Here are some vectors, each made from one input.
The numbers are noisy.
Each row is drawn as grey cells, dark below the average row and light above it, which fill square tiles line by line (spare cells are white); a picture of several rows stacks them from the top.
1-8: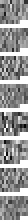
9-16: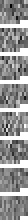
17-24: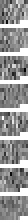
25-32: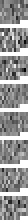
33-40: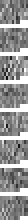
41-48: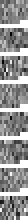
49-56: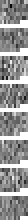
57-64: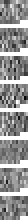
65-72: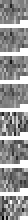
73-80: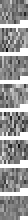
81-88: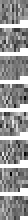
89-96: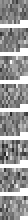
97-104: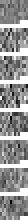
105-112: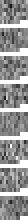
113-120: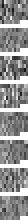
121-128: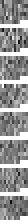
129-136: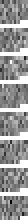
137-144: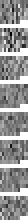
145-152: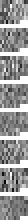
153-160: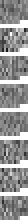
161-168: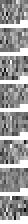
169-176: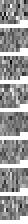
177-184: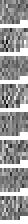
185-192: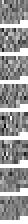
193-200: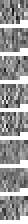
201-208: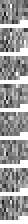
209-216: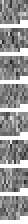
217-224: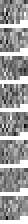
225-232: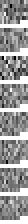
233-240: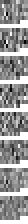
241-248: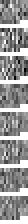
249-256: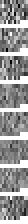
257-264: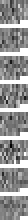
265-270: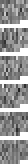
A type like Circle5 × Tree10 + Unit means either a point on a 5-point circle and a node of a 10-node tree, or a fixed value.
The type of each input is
List2(Line15) + Tree12.
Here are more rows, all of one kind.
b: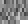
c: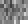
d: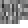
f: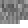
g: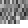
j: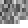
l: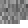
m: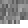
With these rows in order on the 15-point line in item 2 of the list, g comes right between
l and m.
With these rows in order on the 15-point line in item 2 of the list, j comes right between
d and l.
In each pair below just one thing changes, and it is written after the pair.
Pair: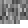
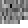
the place on the 15-point line in item 1 of the list
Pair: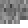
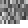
the place on the 15-point line in item 1 of the list
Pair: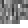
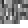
the place on the 15-point line in item 2 of the list
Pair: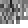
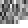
the place on the 15-point line in item 2 of the list
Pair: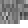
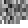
the place on the 15-point line in item 2 of the list
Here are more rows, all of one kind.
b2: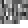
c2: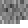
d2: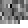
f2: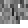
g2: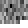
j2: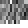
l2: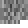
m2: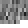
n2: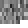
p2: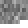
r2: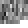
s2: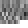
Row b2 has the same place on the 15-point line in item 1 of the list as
f2 and n2.
